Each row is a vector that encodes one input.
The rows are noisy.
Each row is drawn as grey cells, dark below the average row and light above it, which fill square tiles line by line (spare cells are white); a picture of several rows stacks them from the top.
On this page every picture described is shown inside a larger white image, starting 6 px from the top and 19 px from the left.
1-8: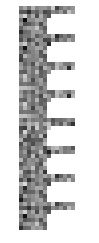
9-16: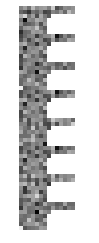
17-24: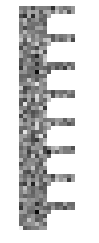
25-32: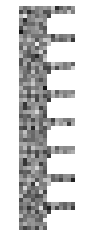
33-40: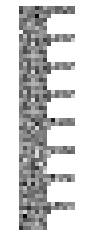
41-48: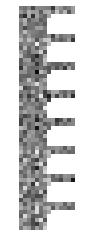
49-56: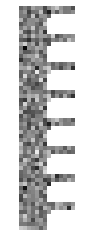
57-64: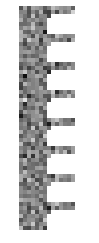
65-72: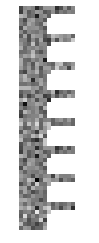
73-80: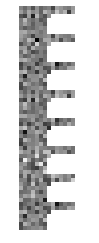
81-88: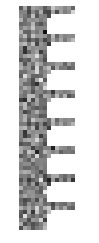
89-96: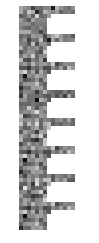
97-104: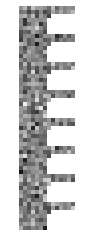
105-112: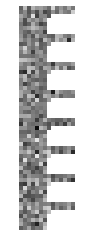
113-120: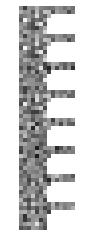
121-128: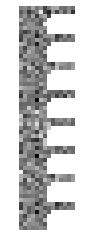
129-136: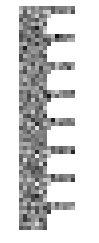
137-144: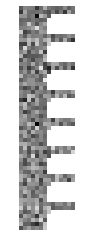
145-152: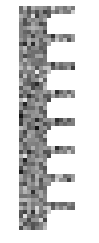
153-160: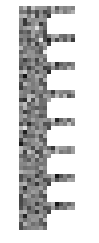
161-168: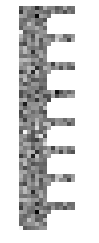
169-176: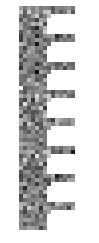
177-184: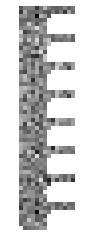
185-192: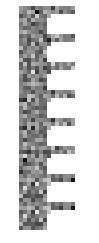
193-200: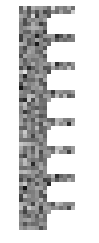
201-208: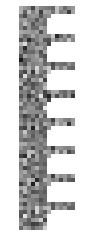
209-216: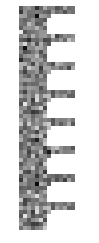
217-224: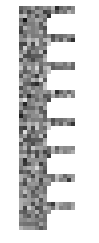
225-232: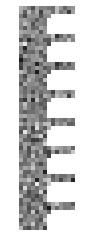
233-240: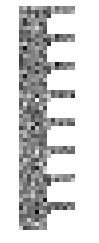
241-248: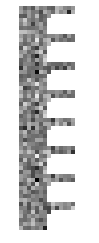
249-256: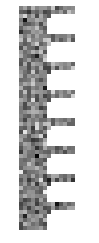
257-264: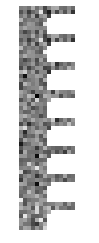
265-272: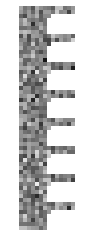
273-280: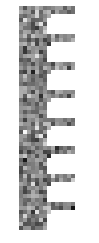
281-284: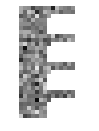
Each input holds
either a point on an 11-point circle and a true/false value, or a point on a 12-point line.
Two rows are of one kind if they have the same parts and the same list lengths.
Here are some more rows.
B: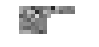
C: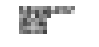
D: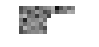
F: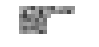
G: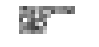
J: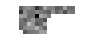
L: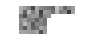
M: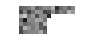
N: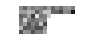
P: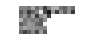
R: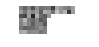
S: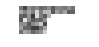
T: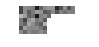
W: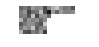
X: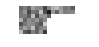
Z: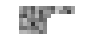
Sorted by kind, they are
B, F, G, L, N, R, S, Z
C, D, J, M, P, T, W, X

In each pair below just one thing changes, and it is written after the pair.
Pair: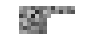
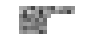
the place on the 11-point circle
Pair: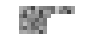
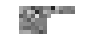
the place on the 11-point circle
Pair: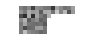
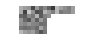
the place on the 11-point circle
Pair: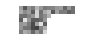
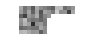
the true/false value
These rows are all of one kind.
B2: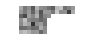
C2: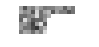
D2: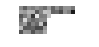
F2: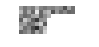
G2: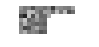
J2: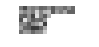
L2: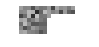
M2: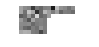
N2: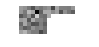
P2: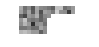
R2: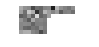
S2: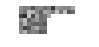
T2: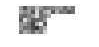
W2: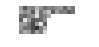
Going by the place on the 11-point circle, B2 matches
C2, P2, T2 and W2.
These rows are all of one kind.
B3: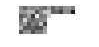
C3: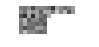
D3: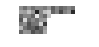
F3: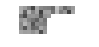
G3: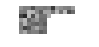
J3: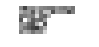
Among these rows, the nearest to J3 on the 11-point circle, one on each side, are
C3 and F3.
